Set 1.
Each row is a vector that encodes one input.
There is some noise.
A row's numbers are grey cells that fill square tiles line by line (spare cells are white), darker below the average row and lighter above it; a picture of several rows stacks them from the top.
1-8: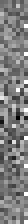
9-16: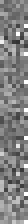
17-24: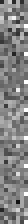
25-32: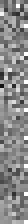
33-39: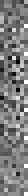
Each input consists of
a point on a 5-point line.
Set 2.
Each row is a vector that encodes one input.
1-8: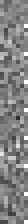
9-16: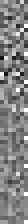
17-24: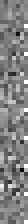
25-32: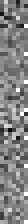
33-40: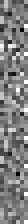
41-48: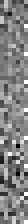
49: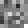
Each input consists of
a point on a 6-point line.
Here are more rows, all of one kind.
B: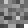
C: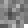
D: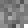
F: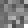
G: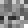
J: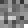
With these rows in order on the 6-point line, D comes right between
G and J.
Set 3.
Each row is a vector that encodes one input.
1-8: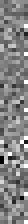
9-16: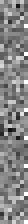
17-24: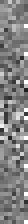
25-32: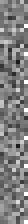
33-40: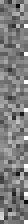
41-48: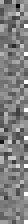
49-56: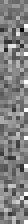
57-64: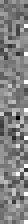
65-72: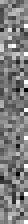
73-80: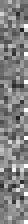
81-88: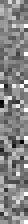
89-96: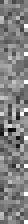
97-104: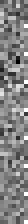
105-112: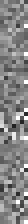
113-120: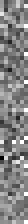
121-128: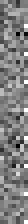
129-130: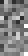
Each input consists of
a point on a 15-point line.
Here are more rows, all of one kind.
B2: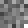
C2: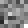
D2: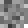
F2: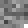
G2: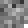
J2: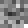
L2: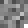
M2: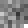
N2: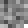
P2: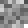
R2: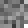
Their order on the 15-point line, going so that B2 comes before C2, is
P2, M2, F2, B2, R2, N2, D2, J2, L2, C2, G2.
